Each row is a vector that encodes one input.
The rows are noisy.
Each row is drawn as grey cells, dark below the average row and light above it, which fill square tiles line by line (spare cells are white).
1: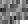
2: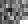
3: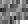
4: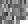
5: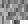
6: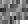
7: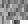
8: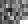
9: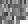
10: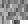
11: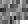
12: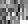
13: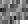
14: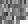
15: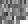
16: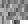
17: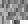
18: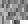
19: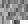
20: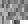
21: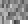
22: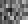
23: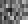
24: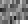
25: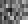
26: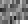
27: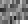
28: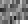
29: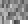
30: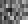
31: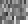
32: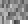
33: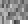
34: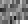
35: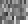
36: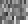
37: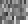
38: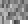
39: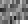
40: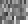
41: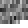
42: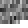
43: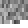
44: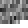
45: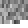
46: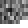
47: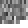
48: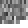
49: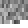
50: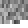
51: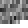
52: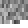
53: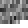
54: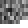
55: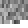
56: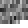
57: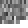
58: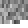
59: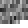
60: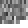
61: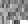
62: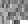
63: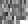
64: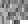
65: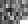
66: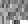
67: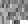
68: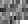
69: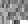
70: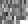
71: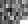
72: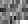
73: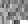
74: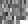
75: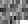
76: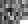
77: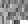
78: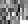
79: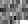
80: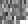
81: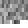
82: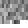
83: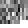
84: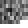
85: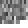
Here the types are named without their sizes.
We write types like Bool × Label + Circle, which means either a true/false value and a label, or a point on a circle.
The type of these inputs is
Label.
